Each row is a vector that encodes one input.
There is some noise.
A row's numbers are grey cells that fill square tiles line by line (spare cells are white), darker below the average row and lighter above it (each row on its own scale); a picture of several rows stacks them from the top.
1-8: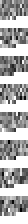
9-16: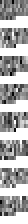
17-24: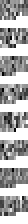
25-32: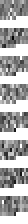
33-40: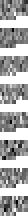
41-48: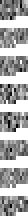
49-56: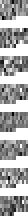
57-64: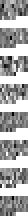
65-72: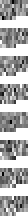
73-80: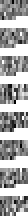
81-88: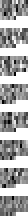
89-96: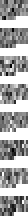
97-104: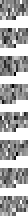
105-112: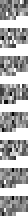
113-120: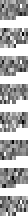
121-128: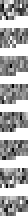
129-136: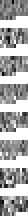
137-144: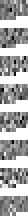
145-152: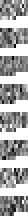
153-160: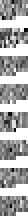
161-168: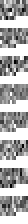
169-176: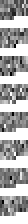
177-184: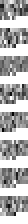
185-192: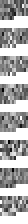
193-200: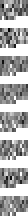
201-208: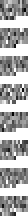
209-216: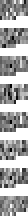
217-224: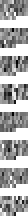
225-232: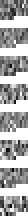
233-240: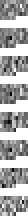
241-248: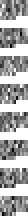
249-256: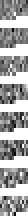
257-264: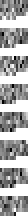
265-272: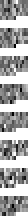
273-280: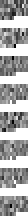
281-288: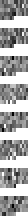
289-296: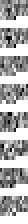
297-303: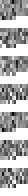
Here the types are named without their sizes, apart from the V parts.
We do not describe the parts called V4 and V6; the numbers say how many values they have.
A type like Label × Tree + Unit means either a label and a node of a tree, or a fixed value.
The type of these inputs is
Bool × (Tree + Unit) × V4 + V6.
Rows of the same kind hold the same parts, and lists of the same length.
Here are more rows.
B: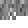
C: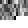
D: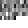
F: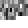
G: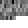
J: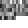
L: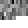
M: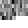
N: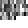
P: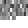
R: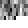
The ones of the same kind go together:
B, C, D, N, P, R
F, J
G, L, M

